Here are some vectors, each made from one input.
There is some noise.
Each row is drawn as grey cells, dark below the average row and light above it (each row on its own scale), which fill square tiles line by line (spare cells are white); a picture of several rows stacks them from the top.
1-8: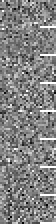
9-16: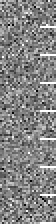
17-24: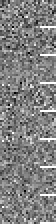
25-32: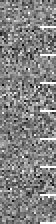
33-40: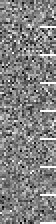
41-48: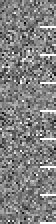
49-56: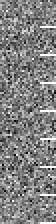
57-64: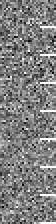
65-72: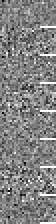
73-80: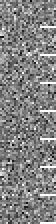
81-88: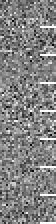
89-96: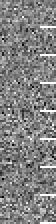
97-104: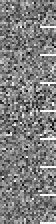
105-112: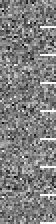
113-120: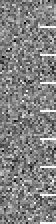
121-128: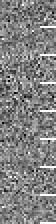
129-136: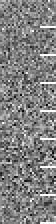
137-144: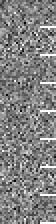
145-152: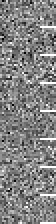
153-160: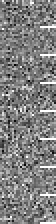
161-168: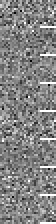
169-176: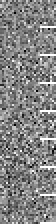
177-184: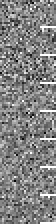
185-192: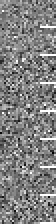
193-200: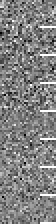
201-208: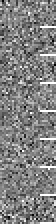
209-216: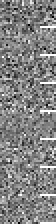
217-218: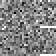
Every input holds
either a point on an 8-point circle and a point on a 12-point line, or a point on a 16-point circle.
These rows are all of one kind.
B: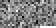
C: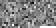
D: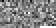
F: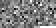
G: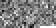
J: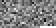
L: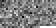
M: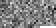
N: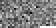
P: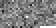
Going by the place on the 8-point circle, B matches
D, F, G and M.
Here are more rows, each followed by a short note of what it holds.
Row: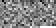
a point on an 8-point circle and a point on a 12-point line
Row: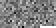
a point on a 16-point circle
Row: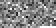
a point on an 8-point circle and a point on a 12-point line
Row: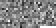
a point on an 8-point circle and a point on a 12-point line
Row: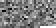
a point on a 16-point circle
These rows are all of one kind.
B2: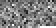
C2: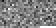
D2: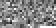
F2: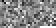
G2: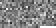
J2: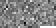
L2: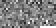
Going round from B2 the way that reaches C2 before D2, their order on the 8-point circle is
B2, G2, J2, F2, C2, D2, L2.
